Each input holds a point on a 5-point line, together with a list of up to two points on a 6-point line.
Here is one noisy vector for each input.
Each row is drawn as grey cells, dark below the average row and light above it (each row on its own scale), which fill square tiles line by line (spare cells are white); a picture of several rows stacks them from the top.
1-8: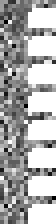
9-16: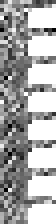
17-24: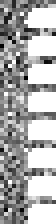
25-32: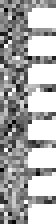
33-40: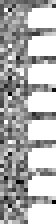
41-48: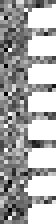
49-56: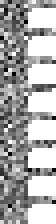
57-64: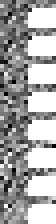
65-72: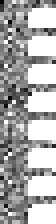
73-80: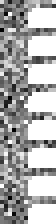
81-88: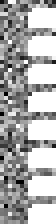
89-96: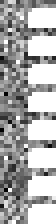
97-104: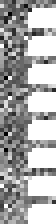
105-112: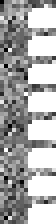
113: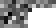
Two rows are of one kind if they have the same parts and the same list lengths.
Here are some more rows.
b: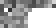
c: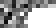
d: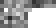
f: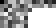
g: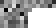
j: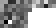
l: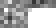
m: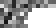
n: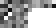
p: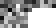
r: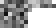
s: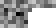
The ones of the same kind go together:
b, d, l, n, p
c, j, m
f, g, r, s

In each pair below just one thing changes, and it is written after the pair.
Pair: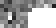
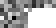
the place on the 5-point line
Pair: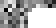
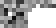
the place on the 6-point line in item 1 of the list
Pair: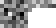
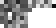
the place on the 5-point line
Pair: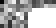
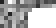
the place on the 6-point line in item 2 of the list
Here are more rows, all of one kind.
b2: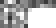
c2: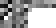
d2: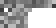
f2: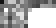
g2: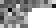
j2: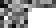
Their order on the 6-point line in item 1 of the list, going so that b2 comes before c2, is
b2, f2, j2, c2, g2, d2.
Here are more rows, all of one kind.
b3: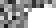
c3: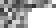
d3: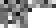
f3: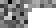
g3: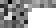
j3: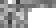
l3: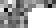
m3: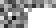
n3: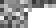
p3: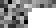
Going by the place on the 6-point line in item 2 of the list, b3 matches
f3, g3, n3 and p3.
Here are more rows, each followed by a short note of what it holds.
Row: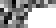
a point on a 5-point line, together with the empty list
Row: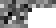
a point on a 5-point line, together with the empty list
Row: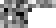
a point on a 5-point line, together with a list of two items
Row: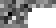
a point on a 5-point line, together with the empty list
